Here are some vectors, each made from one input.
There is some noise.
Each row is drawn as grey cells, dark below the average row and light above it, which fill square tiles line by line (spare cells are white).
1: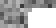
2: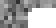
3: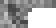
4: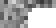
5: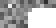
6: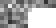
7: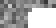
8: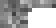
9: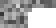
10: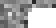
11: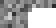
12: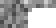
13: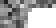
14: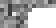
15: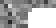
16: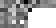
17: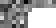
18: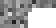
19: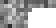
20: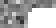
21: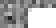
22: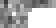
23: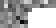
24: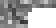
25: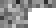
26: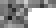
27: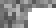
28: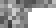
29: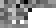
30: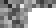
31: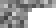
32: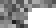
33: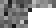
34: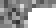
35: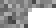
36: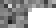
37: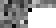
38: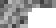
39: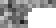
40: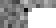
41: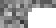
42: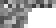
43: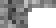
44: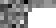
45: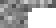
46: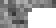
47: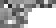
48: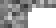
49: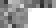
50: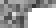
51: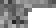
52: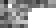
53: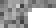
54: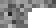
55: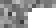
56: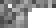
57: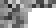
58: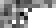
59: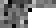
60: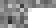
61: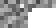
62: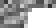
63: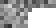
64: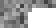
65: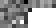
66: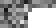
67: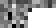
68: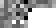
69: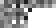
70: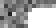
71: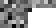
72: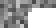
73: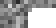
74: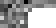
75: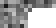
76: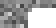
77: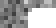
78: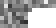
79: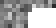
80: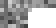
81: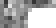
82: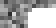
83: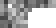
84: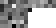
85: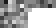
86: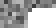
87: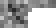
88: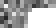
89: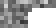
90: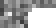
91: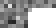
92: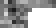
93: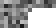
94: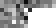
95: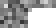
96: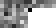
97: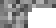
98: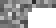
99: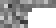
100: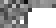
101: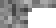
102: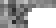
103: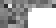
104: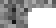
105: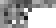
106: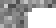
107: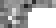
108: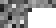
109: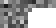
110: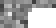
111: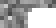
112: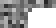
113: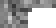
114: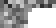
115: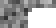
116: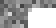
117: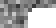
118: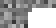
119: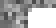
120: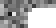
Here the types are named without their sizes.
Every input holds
a point on a line, together with either a label, or four true/false values.
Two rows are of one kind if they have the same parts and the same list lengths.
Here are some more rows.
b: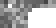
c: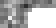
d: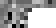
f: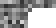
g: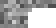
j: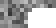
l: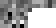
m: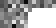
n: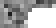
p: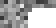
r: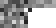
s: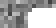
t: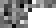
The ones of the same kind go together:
b, c, g, j, n, p, s
d, f, l, m, r, t

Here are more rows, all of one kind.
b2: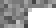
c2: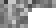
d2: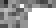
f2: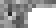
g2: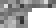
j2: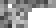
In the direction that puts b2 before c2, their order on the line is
b2, g2, f2, j2, c2, d2.
